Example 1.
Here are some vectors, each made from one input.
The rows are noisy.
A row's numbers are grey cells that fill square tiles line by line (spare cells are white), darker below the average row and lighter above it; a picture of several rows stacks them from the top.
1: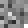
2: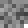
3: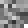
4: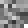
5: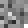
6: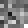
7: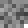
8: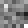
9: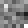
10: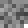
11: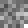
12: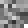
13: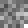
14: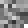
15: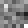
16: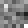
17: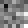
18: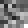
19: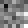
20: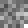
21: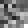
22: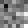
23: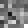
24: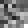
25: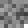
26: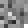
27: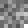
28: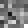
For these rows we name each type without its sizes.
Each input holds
three true/false values.
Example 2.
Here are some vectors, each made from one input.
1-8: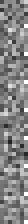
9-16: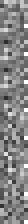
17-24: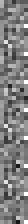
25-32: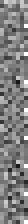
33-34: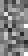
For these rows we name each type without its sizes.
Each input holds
a point on a circle.
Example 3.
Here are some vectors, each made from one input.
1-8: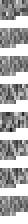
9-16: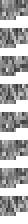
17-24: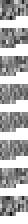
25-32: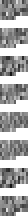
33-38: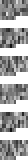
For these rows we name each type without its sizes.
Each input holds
a point on a line.
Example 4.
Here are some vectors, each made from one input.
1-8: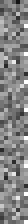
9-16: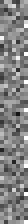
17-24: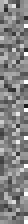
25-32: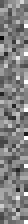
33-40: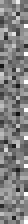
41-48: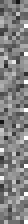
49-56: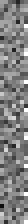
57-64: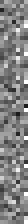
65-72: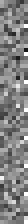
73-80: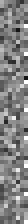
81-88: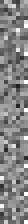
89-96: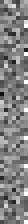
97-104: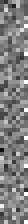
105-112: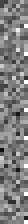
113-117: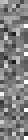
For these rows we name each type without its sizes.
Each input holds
four true/false values.
